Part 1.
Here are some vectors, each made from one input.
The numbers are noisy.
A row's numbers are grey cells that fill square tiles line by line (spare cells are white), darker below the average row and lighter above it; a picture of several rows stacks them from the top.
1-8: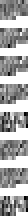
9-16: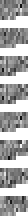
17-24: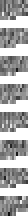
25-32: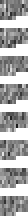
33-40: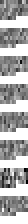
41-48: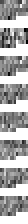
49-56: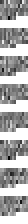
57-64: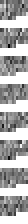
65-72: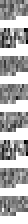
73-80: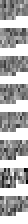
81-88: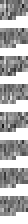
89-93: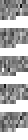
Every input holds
a list of up to two points on an 8-point line.
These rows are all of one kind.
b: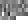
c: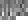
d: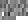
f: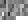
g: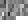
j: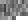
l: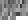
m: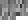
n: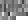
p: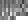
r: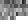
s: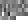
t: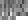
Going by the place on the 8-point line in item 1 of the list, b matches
j, n and s.
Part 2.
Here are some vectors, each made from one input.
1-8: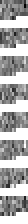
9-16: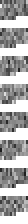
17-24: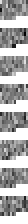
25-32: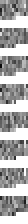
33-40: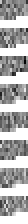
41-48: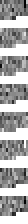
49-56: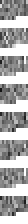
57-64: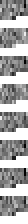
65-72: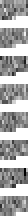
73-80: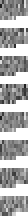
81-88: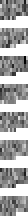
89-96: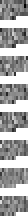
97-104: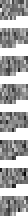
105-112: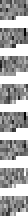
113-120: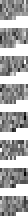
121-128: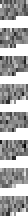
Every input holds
a point on a 13-point line, together with either a fixed value, or a node of a 16-node tree.
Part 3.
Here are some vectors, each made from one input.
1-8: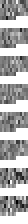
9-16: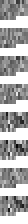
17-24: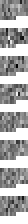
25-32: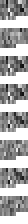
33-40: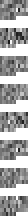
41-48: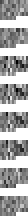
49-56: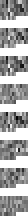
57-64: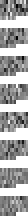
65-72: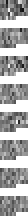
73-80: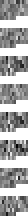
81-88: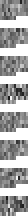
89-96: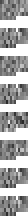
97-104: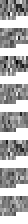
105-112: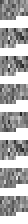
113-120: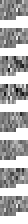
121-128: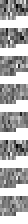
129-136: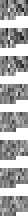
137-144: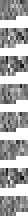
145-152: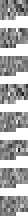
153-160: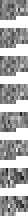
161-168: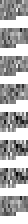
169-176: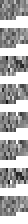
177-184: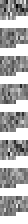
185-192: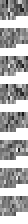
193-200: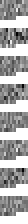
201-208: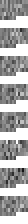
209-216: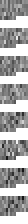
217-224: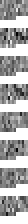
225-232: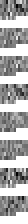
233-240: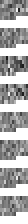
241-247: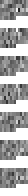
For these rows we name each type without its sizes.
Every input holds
either a point on a line, or a node of a tree.
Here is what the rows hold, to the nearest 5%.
About 70% of them hold a point on a line. The rest hold a node of a tree.
